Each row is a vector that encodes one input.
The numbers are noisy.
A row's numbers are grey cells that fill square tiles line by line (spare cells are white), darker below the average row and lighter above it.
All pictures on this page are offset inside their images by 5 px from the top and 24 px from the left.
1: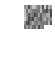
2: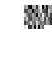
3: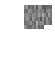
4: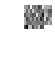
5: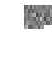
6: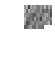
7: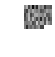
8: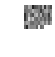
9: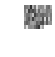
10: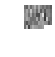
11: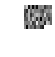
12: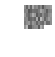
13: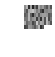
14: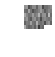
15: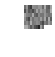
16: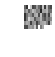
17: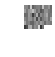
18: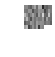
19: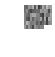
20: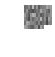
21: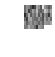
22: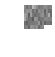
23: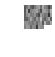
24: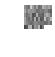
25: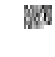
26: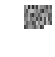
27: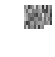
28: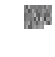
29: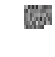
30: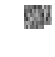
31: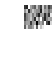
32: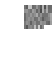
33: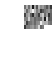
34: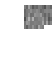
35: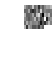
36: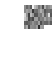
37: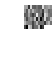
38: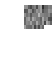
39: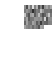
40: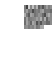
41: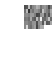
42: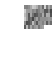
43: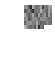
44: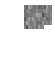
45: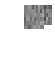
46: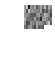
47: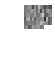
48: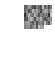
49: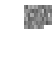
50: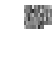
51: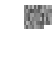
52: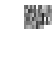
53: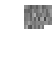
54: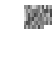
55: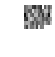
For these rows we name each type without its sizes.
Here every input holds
a point on a line.
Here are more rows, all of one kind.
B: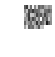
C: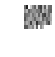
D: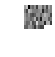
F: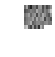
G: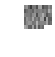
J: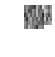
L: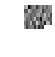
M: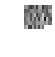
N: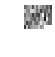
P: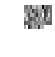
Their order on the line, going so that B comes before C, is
J, F, B, M, G, C, P, L, D, N.
